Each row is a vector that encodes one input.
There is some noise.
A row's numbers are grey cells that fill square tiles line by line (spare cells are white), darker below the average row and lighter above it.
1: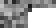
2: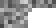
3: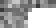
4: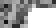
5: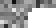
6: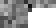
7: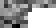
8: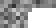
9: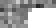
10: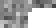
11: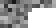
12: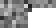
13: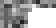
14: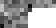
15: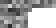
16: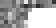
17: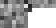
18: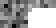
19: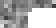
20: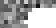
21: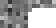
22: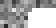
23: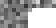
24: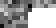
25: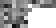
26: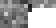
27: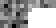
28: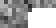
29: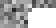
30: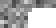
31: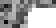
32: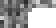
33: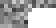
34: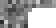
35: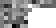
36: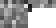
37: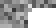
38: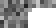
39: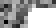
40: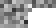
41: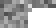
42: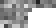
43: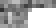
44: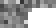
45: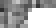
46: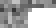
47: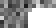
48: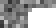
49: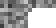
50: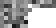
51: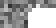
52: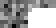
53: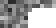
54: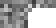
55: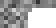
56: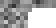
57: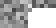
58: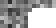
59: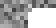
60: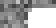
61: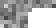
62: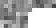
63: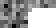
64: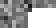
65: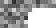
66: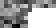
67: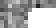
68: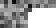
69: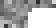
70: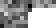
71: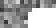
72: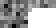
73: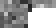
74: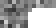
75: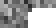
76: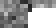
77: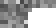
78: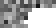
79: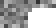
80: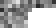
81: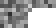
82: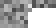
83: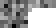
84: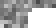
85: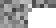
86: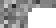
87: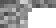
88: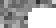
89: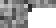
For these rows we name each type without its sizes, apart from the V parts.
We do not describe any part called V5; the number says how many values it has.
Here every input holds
a value of V5, together with a list of points on a circle.
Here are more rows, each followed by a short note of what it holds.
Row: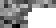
a value of V5, together with the empty list
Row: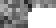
a value of V5, together with a list of two items
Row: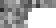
a value of V5, together with a list of two items
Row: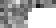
a value of V5, together with a list of two items
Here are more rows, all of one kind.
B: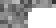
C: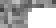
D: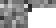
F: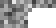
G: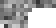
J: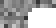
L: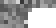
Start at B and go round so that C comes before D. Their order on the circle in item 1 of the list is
B, F, C, G, D, J, L.
